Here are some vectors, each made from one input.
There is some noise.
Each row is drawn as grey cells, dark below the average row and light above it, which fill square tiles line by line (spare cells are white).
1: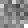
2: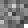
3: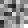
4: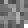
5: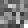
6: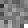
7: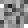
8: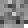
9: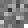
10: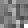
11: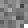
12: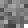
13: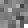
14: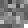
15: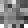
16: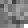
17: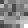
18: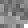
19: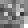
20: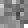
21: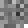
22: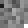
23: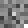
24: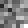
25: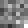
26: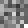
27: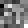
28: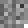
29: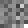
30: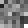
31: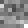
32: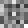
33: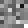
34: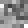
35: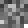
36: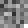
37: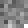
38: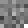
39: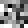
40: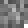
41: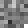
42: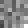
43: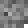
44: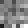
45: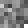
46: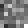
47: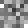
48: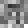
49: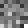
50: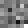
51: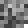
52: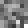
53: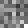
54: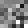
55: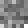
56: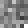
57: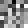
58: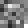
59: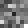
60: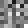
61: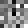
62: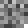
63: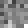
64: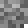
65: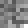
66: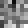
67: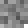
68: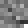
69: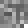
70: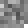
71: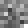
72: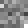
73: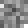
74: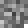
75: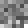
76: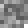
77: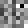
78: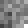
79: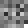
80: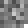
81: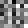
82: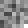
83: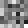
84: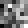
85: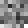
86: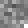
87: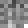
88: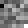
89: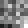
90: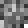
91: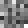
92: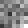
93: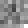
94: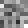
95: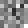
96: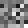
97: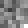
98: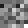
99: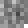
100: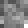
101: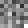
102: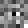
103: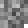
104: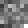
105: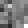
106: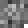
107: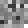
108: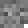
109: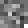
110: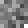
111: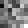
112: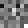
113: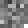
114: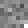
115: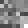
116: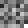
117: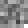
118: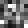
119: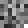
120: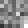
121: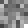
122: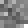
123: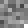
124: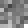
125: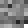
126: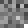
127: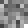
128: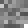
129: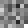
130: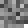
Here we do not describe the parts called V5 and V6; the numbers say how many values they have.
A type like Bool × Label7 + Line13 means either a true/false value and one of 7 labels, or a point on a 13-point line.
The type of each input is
Bool × Bool × Bool × Bool × (Label7 × V6 + V5).
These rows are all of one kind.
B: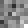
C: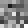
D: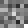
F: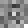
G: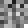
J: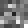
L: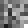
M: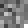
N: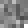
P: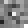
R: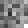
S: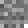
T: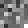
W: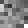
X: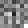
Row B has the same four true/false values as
C, F, R and S.
